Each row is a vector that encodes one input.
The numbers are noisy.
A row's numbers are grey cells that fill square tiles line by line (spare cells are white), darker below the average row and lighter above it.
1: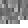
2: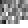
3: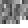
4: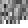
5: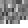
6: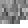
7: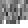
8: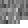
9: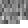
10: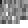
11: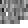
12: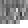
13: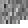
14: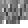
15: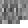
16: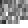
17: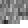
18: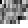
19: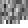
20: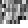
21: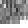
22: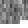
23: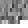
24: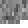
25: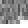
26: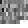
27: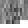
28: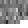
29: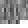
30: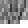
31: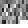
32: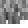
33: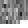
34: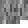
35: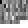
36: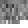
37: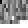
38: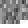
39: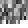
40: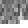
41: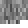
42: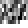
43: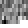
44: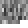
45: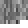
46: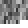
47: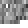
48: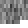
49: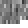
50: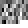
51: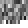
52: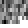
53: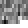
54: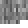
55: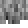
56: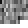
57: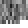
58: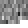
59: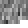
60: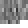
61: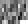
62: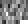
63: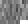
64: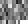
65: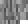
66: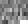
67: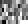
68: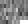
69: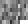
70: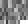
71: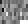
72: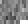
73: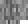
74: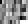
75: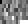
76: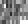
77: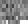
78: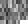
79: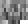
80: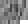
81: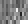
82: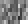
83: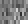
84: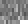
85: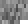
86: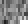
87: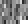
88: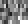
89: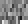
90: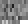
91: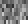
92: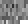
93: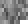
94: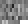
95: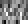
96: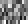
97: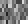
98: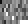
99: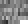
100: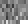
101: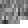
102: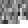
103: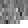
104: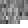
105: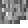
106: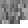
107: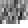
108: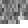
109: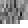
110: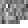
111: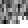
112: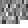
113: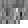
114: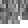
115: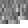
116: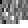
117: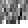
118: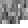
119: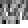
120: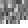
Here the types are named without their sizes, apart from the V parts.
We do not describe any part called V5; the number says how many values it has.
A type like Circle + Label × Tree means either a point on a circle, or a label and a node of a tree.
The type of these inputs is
Line + Tree + V5.
